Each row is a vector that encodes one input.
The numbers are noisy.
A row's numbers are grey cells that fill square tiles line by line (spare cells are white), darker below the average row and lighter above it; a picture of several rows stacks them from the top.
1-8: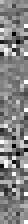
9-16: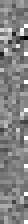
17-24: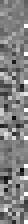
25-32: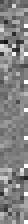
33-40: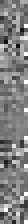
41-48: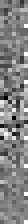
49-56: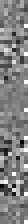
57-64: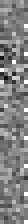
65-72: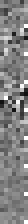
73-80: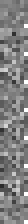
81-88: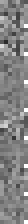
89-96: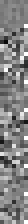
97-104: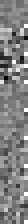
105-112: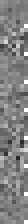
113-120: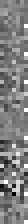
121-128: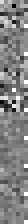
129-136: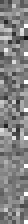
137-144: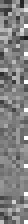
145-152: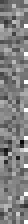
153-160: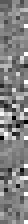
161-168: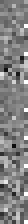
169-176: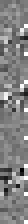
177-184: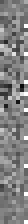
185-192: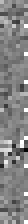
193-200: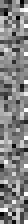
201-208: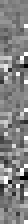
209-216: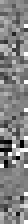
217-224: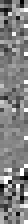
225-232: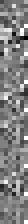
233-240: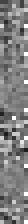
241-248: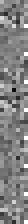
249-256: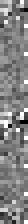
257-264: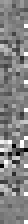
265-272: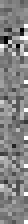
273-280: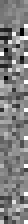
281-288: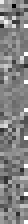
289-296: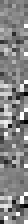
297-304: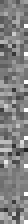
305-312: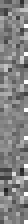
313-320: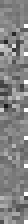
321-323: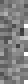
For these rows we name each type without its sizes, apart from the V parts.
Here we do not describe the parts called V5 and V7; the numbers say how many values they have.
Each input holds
a label and a value of V5, together with either four true/false values, or a value of V7.
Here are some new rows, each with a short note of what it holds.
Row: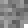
a label, a value of V5 and a value of V7
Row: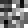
a label, four true/false values and a value of V5
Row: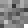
a label, four true/false values and a value of V5
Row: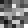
a label, a value of V5 and a value of V7
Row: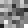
a label, four true/false values and a value of V5
